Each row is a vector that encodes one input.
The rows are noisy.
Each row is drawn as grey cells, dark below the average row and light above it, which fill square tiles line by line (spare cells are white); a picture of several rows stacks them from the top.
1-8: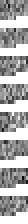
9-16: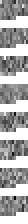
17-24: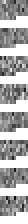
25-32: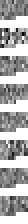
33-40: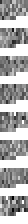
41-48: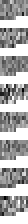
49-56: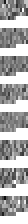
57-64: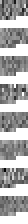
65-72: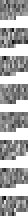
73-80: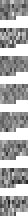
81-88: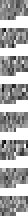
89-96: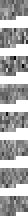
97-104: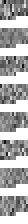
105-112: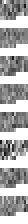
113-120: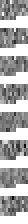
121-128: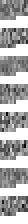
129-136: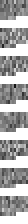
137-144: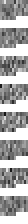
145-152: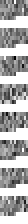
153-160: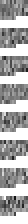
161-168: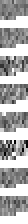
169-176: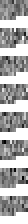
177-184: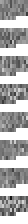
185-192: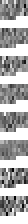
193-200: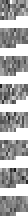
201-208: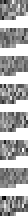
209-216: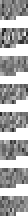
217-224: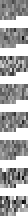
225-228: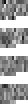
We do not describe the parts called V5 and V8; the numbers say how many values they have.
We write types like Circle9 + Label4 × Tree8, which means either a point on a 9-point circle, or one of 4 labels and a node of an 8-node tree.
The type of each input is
(Bool × Line4 + V8) × V5 + Line6.
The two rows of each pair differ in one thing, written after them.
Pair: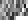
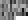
the value of V5
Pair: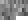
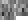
the value of V8
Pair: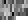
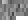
the value of V8
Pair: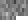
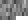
the value of V5
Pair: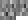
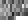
the value of V8
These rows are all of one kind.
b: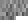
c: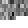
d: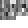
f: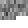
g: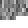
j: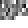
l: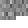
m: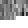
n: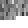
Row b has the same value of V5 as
f and l.
